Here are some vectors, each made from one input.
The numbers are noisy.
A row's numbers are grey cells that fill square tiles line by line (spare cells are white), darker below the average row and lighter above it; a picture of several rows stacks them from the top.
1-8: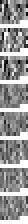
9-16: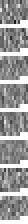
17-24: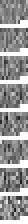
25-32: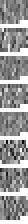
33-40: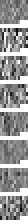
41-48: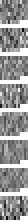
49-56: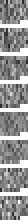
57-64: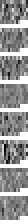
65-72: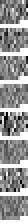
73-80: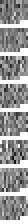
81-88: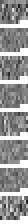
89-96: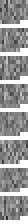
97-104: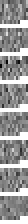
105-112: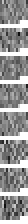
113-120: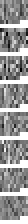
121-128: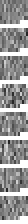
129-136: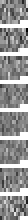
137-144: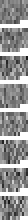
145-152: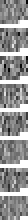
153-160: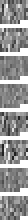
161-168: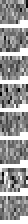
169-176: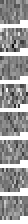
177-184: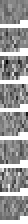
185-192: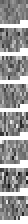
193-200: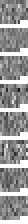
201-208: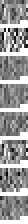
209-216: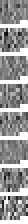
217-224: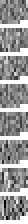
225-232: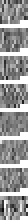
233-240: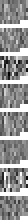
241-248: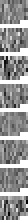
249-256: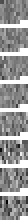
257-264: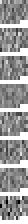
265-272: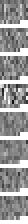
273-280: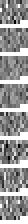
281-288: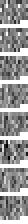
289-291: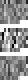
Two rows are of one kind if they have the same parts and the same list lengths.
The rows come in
2 kinds.
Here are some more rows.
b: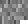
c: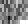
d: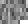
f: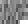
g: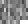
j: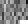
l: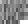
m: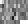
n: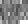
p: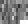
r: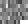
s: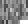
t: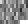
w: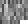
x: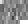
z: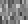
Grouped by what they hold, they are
b, c, j, n, p, r, w, z
d, f, g, l, m, s, t, x

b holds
a point on an 8-point circle and a point on a 15-point line.
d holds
a point on a 15-point line.
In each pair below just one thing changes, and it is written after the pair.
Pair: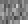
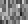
the place on the 15-point line
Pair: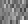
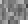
the place on the 15-point line
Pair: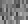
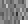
the place on the 8-point circle
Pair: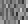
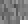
the place on the 8-point circle
